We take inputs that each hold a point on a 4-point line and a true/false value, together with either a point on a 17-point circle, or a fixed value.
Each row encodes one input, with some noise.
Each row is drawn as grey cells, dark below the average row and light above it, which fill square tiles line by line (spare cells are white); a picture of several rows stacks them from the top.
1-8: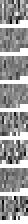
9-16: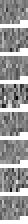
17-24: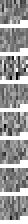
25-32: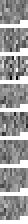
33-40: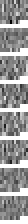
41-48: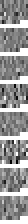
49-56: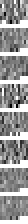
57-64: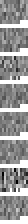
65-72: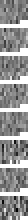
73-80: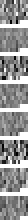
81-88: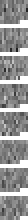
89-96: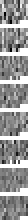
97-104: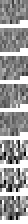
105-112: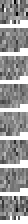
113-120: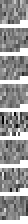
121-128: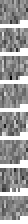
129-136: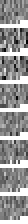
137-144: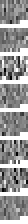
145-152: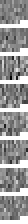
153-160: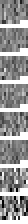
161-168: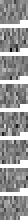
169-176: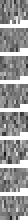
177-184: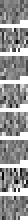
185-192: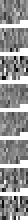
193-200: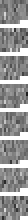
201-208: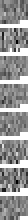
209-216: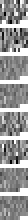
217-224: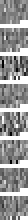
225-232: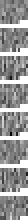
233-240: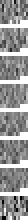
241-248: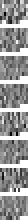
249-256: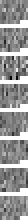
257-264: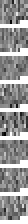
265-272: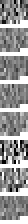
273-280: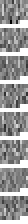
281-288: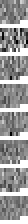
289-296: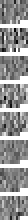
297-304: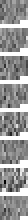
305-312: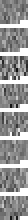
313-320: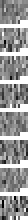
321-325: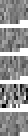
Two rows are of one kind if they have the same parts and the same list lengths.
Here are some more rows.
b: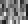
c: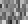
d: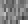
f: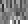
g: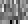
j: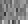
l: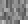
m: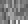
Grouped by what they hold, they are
b, c, g, j, m
d, f, l

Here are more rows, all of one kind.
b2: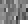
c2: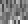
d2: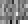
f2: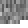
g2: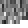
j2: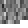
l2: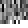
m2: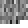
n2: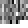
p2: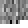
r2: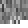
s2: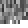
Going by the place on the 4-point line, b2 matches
l2 and r2.
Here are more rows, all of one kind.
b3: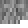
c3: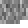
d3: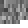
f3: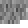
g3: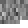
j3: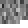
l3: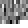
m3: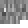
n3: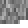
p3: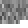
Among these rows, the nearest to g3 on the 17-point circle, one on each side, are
j3 and n3.
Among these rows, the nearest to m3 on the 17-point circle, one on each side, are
b3 and n3.
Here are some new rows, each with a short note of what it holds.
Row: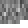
a point on a 17-point circle, a point on a 4-point line and a true/false value
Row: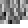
a point on a 17-point circle, a point on a 4-point line and a true/false value
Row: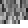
a point on a 4-point line and a true/false value
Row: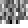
a point on a 4-point line and a true/false value
